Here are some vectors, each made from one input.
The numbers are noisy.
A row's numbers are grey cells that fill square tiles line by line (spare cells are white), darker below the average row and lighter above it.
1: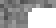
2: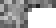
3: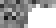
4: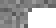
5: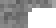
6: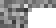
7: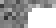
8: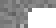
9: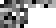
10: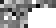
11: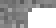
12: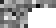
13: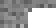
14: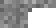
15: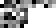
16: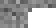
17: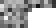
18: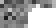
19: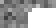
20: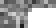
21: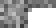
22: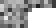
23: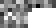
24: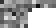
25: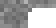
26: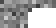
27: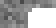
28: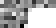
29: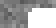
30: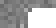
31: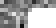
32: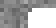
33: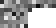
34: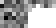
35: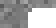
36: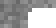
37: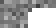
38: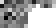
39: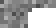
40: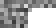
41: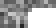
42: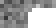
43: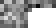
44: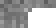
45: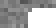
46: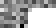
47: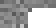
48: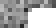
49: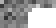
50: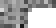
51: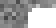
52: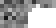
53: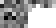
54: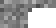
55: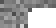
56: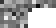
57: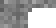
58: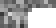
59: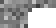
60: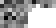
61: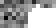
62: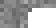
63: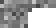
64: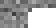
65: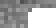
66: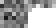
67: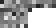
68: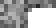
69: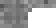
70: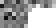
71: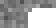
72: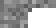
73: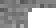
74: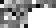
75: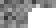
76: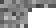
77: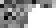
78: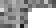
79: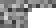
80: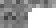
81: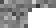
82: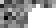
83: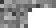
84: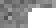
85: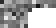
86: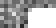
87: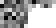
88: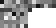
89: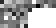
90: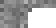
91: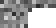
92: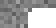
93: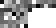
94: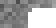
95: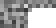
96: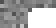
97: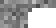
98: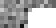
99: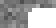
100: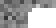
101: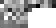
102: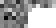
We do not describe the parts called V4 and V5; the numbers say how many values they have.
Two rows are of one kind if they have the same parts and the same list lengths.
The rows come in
3 kinds.
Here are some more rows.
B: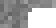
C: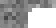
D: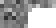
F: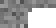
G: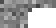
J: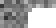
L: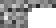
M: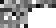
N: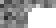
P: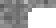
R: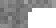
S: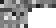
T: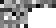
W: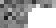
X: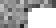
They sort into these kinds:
B, C, D, F, M, R, S, W
G, J, N, P, T
L, X

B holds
a point on a 6-point circle, a true/false value and a value of V4.
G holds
a true/false value and a value of V4.
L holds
a value of V5.
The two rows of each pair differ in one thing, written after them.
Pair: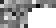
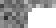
the value of V4
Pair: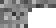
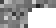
the true/false value
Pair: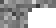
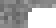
the value of V4
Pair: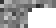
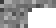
the place on the 6-point circle
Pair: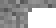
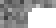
the place on the 6-point circle
